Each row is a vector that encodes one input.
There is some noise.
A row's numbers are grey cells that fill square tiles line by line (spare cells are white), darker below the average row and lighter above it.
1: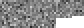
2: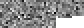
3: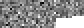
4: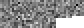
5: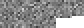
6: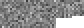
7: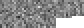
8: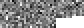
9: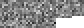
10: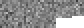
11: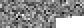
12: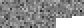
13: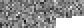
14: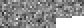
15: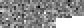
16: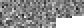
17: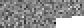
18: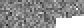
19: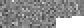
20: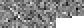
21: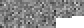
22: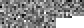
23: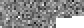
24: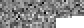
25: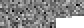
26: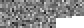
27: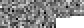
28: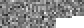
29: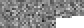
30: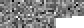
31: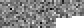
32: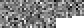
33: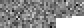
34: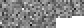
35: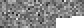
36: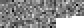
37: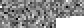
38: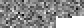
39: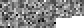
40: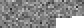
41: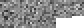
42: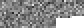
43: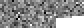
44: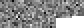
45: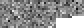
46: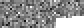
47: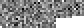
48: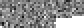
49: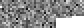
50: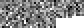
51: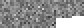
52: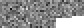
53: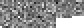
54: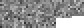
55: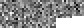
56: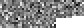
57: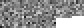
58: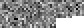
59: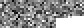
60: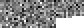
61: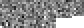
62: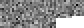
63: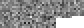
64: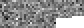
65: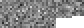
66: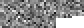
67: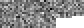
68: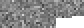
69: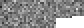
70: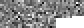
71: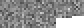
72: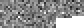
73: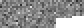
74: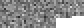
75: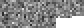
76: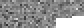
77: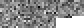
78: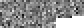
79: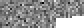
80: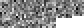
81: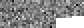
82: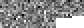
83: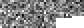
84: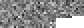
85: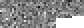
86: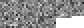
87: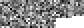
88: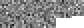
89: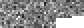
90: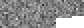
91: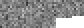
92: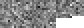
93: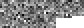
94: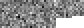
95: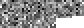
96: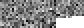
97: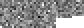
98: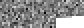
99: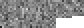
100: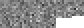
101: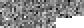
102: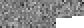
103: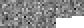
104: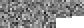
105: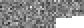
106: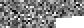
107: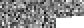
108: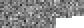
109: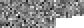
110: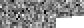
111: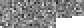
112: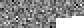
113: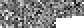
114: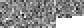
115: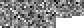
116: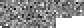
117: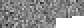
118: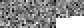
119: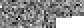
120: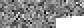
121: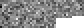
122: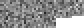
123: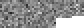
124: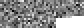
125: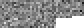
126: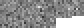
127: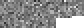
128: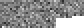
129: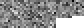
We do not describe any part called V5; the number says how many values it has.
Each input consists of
a true/false value, together with either a node of a 9-node tree, or a value of V5.
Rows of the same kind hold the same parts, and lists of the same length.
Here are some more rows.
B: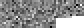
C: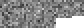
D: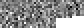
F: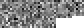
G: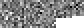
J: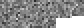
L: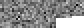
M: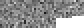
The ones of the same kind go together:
B, C, J, L, M
D, F, G

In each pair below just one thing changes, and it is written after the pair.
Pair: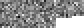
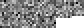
the node of the tree
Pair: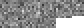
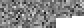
the true/false value
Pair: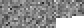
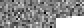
the true/false value
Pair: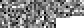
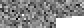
the node of the tree
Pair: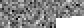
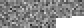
the true/false value
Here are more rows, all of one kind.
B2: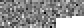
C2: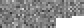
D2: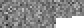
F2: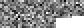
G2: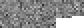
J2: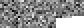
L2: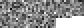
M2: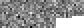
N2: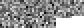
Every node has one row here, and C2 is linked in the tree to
F2 and J2.
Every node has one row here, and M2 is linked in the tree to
F2 and N2.
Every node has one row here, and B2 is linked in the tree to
D2.
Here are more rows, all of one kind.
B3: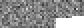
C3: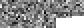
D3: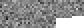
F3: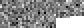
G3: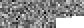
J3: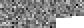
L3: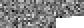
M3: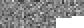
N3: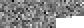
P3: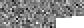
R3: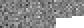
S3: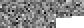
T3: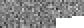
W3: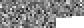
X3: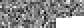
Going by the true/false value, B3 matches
D3, M3, R3 and T3.
